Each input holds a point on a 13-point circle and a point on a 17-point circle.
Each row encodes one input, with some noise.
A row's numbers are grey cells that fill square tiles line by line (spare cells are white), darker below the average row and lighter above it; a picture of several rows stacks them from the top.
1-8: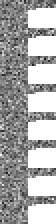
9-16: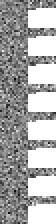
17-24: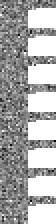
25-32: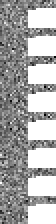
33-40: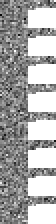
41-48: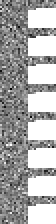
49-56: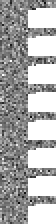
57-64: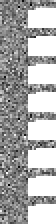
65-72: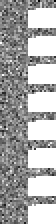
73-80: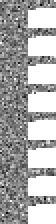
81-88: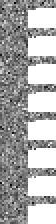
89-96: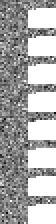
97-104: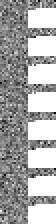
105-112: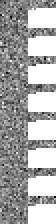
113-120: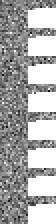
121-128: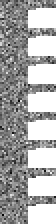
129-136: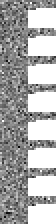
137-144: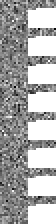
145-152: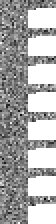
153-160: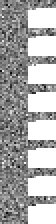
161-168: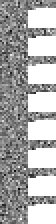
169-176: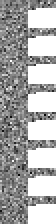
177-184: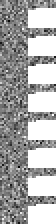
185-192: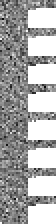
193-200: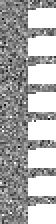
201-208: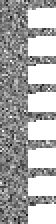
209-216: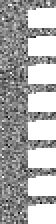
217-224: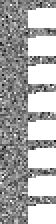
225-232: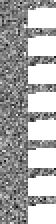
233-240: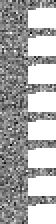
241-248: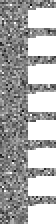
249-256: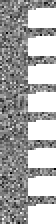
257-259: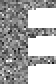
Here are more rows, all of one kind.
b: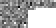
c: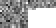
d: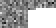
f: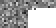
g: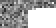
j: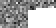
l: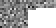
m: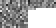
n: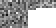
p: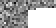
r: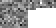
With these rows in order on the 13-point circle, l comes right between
b and p.
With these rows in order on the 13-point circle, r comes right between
j and n.
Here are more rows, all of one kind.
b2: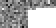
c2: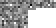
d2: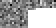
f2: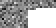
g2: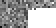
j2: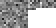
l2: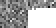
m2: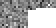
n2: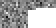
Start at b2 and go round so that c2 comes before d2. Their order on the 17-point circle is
b2, n2, c2, m2, g2, l2, d2, f2, j2.
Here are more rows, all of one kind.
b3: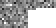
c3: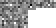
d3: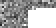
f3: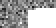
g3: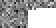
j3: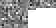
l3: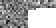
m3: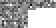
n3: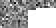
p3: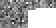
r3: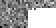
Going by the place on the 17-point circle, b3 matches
c3, j3, m3 and n3.
